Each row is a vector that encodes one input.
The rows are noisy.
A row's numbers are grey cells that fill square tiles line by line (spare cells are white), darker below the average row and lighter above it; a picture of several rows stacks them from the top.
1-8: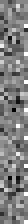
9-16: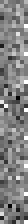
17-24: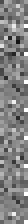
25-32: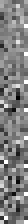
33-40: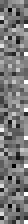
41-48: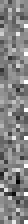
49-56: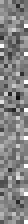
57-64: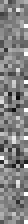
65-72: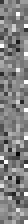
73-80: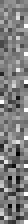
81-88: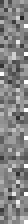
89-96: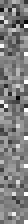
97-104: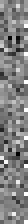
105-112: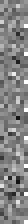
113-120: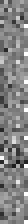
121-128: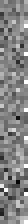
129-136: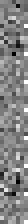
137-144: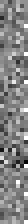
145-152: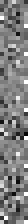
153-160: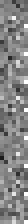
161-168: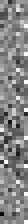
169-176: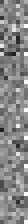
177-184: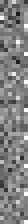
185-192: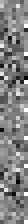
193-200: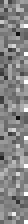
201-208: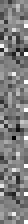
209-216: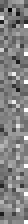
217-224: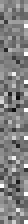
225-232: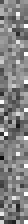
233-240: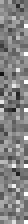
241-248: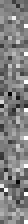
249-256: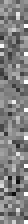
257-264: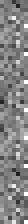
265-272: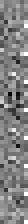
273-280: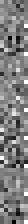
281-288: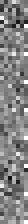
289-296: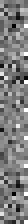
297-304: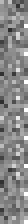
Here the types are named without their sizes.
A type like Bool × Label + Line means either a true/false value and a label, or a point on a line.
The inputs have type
List(Line) + Tree.
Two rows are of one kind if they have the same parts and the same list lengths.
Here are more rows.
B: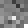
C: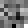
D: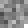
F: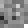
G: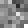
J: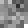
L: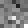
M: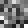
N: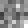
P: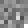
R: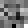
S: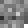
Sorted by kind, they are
B, G, J, L
C, R
D, F, N, S
M
P

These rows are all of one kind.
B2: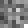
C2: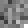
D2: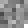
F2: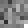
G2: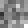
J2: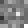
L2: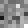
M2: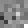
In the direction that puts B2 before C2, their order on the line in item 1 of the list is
B2, C2, F2, G2, D2, M2, L2, J2.
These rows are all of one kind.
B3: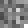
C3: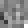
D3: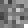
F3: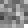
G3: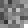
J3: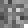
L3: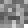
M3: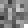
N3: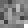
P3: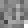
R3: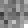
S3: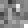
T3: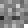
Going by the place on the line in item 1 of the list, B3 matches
D3, J3 and M3.
